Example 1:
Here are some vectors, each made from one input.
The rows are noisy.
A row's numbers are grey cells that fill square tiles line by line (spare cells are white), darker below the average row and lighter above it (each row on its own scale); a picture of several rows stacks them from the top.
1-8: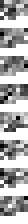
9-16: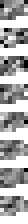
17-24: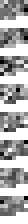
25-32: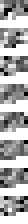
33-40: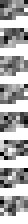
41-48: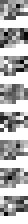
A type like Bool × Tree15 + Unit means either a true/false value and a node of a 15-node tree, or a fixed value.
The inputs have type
Bool × Bool × Bool.
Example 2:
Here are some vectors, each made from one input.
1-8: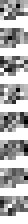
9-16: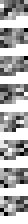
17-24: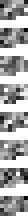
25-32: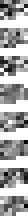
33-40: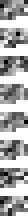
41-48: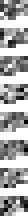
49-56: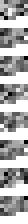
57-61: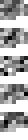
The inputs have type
Bool × Bool × Bool.
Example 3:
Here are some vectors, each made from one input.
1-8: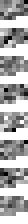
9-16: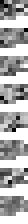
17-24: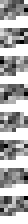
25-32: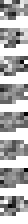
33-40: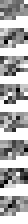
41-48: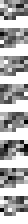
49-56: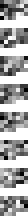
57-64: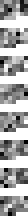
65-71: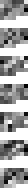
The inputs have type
Bool × Bool × Bool.
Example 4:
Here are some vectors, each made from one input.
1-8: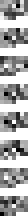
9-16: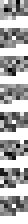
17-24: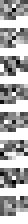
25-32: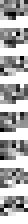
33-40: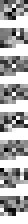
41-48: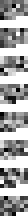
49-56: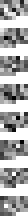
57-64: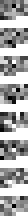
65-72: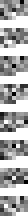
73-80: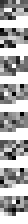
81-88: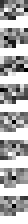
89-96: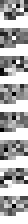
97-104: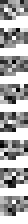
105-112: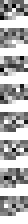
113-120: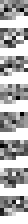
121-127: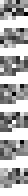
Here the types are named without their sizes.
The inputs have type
Circle.
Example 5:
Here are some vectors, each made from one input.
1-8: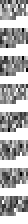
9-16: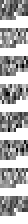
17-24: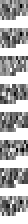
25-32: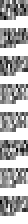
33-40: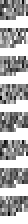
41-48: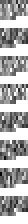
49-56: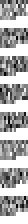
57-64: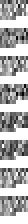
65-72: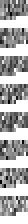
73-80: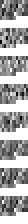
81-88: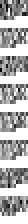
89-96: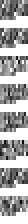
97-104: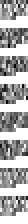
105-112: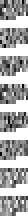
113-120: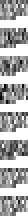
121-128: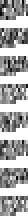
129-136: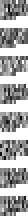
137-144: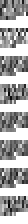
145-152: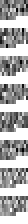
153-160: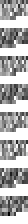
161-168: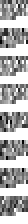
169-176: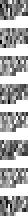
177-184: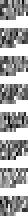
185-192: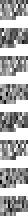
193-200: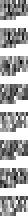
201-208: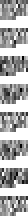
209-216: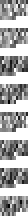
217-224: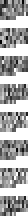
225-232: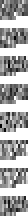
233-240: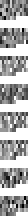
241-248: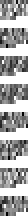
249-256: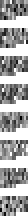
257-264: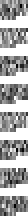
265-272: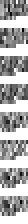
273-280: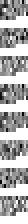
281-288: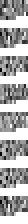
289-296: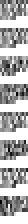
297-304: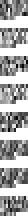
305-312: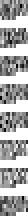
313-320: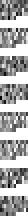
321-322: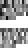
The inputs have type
Label10.
